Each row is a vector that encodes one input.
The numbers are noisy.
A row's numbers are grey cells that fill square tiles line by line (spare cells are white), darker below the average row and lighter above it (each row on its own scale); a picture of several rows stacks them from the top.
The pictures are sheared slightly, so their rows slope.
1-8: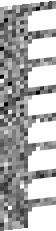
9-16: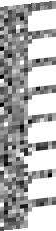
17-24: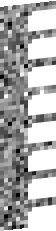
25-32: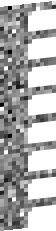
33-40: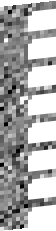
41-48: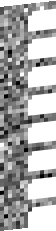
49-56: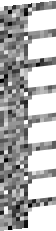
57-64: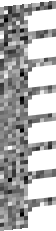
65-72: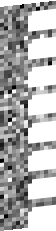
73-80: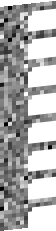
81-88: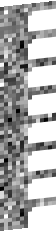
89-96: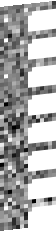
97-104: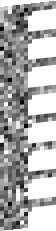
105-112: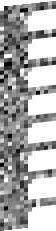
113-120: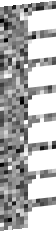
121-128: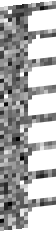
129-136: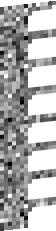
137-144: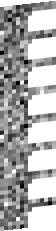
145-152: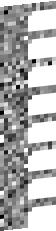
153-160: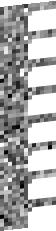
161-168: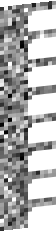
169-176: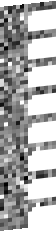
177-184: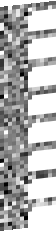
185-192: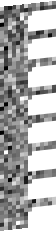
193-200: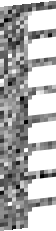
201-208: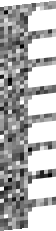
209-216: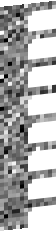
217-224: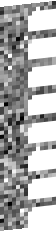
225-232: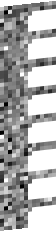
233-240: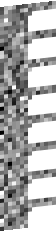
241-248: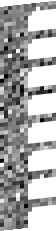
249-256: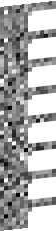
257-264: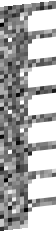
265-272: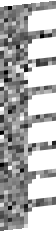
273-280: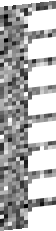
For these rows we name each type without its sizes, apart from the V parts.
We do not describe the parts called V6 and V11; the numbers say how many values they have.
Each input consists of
either two labels and a value of V11, or a value of V6.
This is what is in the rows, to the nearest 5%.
About 75% of them hold two labels and a value of V11. The rest hold a value of V6.
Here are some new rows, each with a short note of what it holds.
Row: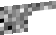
a value of V6
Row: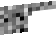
two labels and a value of V11
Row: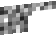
two labels and a value of V11
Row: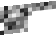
a value of V6
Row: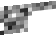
a value of V6
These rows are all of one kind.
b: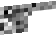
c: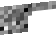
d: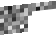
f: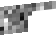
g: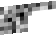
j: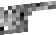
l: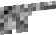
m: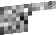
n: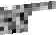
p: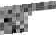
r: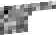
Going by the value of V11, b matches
d and f.
